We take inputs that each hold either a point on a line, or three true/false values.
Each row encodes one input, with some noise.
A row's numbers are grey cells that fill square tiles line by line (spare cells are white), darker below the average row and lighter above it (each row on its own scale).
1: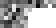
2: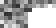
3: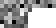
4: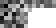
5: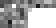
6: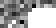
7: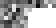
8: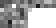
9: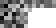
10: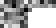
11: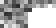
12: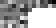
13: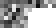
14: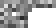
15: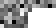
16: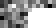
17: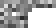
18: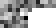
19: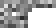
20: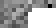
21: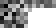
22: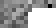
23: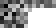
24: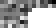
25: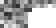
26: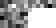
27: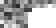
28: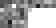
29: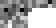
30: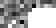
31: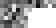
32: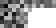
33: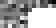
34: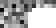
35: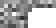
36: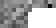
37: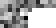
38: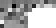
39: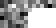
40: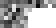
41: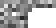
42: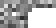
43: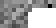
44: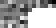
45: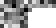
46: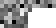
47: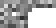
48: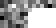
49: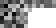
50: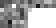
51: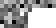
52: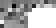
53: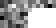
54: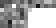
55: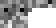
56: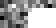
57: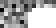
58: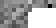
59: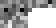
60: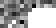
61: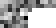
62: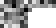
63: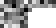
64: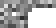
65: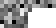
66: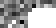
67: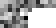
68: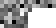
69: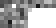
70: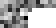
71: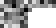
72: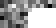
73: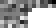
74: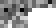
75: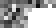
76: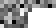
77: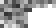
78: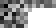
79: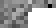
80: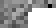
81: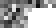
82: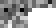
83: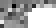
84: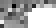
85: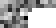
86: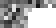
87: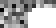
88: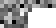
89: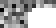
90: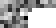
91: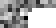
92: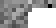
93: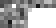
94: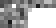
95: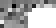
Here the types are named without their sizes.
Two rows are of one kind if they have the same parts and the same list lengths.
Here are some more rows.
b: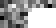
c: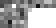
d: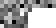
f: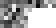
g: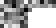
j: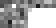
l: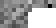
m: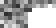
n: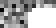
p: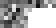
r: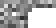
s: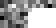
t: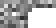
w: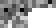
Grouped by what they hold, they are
b, c, d, f, j, l, p, r, s, t
g, m, n, w

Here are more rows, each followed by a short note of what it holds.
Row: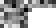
a point on a line
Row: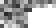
a point on a line
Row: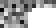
a point on a line
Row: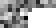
three true/false values
